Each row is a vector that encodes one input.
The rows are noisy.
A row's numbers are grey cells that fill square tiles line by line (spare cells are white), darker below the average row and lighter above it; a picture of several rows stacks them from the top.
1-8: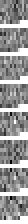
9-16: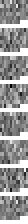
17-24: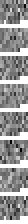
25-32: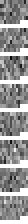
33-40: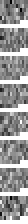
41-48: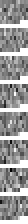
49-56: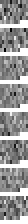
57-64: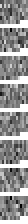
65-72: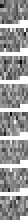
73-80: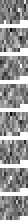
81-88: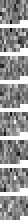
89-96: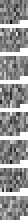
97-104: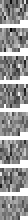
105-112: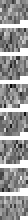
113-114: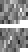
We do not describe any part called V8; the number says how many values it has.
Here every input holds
a value of V8, together with a list of up to two points on a 7-point line.
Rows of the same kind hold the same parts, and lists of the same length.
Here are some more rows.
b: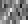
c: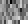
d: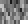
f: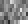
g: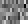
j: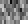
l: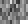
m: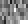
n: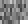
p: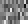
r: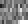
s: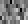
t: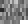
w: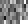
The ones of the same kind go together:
b, g, p, r
c, d, j, m, s
f, l, n, t, w

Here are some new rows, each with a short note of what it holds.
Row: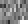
a value of V8, together with a list of two items
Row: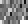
a value of V8, together with a list of two items
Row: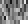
a value of V8, together with the empty list
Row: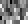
a value of V8, together with the empty list
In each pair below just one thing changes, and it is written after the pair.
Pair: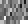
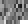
the value of V8
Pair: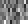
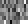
the place on the 7-point line in item 1 of the list
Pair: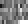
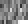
the place on the 7-point line in item 1 of the list
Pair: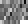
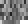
the place on the 7-point line in item 1 of the list
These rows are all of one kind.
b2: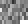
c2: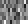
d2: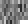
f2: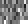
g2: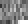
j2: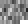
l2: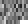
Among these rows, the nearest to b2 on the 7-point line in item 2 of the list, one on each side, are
c2 and g2.
